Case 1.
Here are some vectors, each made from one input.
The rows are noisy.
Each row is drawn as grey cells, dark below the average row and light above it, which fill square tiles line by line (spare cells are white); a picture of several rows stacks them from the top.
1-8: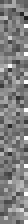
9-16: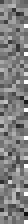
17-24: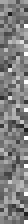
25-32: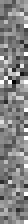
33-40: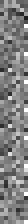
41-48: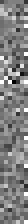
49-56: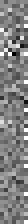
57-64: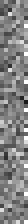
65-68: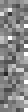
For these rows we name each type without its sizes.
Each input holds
a list of points on a line.
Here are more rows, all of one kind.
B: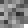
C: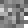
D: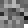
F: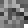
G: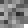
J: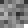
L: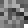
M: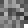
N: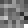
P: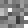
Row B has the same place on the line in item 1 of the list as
D, F, G and L.
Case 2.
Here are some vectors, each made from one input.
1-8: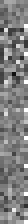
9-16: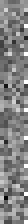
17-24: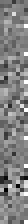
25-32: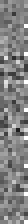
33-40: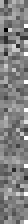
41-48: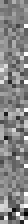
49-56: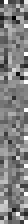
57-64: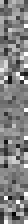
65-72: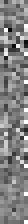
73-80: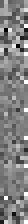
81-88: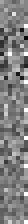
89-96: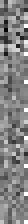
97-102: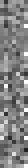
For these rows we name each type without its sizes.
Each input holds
a point on a line, together with either a fixed value, or four true/false values.
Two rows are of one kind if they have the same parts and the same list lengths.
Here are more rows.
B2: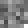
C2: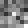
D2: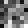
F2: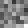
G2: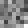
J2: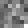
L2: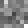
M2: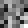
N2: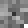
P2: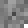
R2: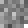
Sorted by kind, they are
B2, F2, G2, J2, L2, M2, N2, P2, R2
C2, D2

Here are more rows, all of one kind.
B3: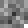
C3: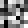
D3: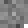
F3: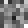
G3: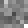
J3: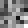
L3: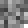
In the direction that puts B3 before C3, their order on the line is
J3, D3, F3, L3, G3, B3, C3.
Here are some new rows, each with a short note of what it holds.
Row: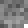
a point on a line
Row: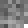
a point on a line
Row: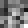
a point on a line
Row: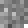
a point on a line and four true/false values
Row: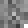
a point on a line and four true/false values
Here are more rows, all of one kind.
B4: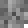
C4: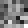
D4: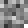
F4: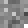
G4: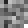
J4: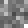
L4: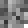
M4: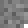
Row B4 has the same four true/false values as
C4 and L4.
